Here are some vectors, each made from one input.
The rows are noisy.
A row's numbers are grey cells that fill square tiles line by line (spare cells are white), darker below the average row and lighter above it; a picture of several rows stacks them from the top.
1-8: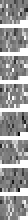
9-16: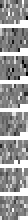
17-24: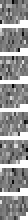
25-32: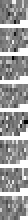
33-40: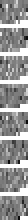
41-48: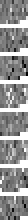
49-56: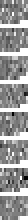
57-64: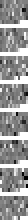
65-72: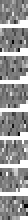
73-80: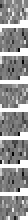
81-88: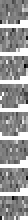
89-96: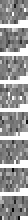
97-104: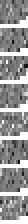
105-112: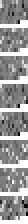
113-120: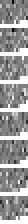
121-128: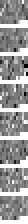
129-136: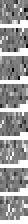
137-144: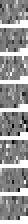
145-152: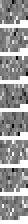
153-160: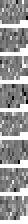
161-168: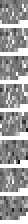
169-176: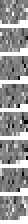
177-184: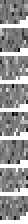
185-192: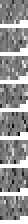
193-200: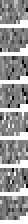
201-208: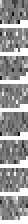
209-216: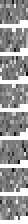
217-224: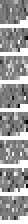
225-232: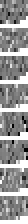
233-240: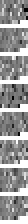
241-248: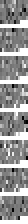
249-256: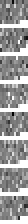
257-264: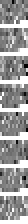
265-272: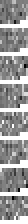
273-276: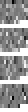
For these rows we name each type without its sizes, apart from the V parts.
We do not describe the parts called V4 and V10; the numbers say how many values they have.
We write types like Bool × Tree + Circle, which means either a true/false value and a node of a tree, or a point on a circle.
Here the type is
Bool × (Line + V4) × V10.
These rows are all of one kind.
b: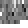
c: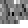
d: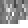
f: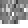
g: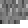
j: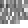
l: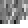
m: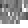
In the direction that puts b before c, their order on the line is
m, f, d, j, l, b, c, g.
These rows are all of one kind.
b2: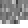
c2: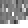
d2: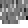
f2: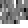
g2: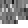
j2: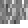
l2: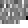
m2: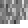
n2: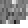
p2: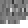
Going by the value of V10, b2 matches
f2, j2, m2 and n2.
